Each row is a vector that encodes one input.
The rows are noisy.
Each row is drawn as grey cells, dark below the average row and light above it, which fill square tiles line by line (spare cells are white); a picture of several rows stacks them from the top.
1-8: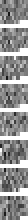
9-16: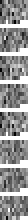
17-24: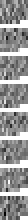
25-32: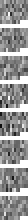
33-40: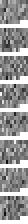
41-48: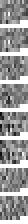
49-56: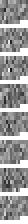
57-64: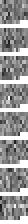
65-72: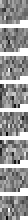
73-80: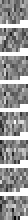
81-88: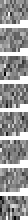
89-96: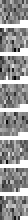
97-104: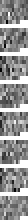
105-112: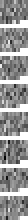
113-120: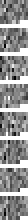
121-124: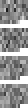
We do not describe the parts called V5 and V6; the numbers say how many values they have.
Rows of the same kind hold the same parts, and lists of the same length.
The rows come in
2 kinds.
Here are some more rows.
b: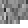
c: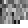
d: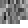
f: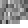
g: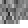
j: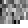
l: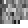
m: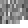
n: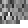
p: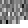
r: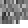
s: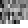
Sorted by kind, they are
b, f, g, m, p, r
c, d, j, l, n, s

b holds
a true/false value, a value of V5 and a value of V6.
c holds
a point on a 4-point line, a true/false value and a value of V5.
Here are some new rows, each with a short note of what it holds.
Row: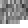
a true/false value, a value of V5 and a value of V6
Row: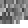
a true/false value, a value of V5 and a value of V6
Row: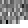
a true/false value, a value of V5 and a value of V6
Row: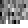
a point on a 4-point line, a true/false value and a value of V5
